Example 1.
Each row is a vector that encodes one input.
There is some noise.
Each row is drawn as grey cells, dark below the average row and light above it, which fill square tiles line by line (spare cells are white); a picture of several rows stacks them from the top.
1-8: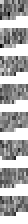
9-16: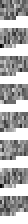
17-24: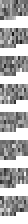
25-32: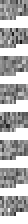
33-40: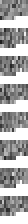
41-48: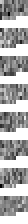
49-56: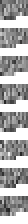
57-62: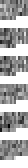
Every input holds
a point on a 9-point line and a true/false value.
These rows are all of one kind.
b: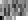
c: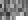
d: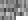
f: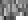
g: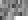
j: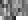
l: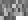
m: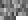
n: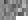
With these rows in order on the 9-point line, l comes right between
d and f.
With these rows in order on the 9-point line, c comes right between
b and g.
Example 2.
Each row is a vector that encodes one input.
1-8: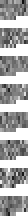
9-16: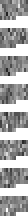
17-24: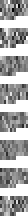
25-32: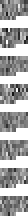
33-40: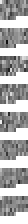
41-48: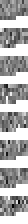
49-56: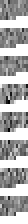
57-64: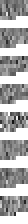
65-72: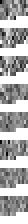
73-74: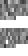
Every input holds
either a fixed value, or one of 7 labels and a true/false value.
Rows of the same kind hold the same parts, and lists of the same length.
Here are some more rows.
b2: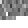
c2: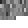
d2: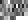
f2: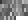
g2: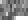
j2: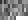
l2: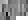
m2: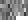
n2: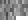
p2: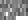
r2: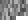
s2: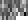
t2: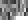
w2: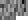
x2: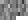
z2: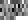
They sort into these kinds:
b2, c2, f2, g2, j2, l2, m2, n2, p2, r2, s2, t2, w2, x2
d2, z2

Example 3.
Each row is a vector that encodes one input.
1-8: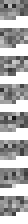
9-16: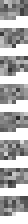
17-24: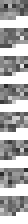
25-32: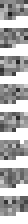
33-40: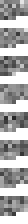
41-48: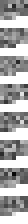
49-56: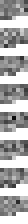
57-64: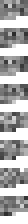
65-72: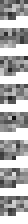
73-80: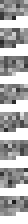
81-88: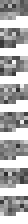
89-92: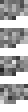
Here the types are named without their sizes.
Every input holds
either a point on a line, or three true/false values.
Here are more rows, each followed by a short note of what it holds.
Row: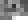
a point on a line
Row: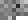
three true/false values
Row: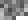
three true/false values
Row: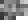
three true/false values
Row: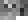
a point on a line
